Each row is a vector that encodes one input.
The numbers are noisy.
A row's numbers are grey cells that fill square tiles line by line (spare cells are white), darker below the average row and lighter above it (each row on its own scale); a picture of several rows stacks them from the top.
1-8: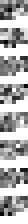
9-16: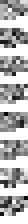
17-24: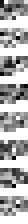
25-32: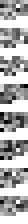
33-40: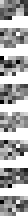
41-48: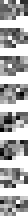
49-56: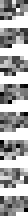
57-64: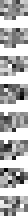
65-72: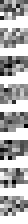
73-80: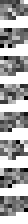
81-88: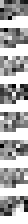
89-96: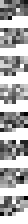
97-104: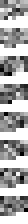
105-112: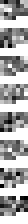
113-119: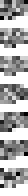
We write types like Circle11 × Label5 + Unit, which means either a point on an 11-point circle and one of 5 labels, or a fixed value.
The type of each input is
Bool × Bool × Bool + Circle10.
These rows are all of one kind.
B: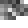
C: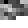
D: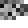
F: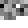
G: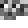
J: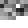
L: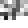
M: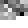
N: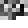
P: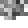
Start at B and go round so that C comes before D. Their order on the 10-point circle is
B, C, L, P, N, G, F, J, D, M.
